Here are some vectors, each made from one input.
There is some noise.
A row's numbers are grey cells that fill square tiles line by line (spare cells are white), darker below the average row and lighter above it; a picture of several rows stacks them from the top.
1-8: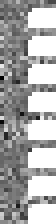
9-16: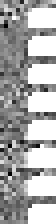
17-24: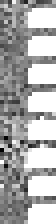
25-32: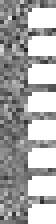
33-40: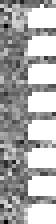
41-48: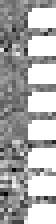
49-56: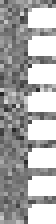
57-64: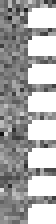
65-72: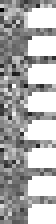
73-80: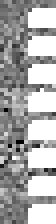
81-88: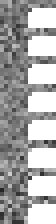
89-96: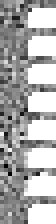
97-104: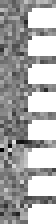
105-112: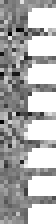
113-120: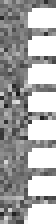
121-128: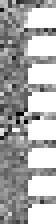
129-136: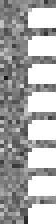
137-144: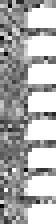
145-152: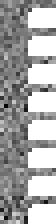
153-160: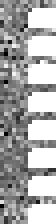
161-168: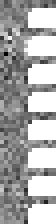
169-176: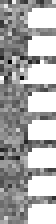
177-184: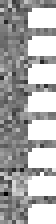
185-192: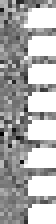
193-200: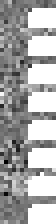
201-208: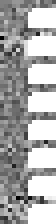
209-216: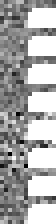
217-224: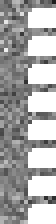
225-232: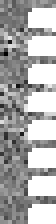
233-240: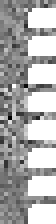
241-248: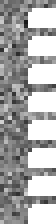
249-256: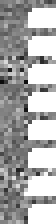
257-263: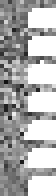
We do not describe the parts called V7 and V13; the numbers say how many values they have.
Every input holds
either one of 11 labels, a true/false value and a value of V13, or a value of V7.
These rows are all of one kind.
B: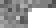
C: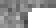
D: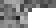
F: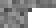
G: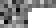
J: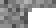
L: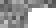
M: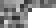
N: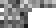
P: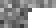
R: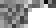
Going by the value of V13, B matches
C, F, L and N.
